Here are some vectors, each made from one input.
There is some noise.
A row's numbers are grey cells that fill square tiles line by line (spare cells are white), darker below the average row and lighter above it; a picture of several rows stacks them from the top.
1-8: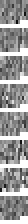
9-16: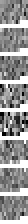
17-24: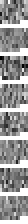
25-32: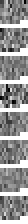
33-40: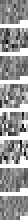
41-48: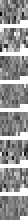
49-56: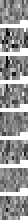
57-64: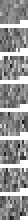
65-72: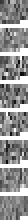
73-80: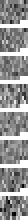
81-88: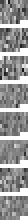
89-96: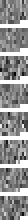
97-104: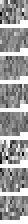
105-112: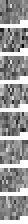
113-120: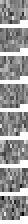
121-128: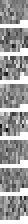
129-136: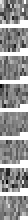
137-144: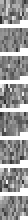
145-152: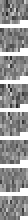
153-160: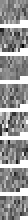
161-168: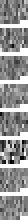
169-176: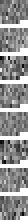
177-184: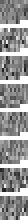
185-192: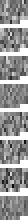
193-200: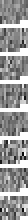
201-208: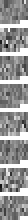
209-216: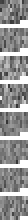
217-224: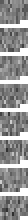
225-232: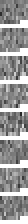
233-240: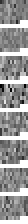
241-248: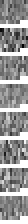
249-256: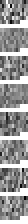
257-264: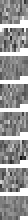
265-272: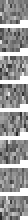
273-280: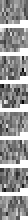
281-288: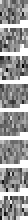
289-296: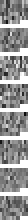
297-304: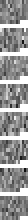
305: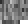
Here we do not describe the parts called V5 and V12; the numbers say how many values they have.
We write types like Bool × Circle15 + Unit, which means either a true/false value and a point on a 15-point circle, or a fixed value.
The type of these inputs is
(Circle6 + V5) × Line7 + Line11 × V12.
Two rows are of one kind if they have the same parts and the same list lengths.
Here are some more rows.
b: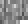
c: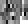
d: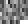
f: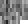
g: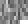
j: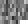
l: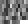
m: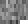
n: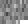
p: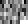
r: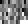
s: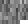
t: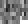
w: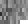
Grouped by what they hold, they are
b, n, s
c, f, p, t, w
d, g, j, l, m, r

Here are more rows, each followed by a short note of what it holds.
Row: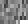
a point on a 6-point circle and a point on a 7-point line
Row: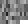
a point on a 6-point circle and a point on a 7-point line
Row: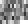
a point on a 6-point circle and a point on a 7-point line
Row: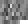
a point on a 7-point line and a value of V5
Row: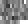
a point on a 6-point circle and a point on a 7-point line
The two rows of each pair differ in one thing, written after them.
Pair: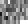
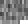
the place on the 11-point line
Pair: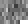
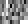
the place on the 11-point line
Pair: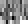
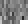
the value of V12
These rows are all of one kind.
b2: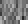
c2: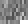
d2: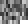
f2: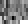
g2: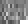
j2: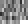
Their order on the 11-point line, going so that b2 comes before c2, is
g2, f2, b2, c2, j2, d2.
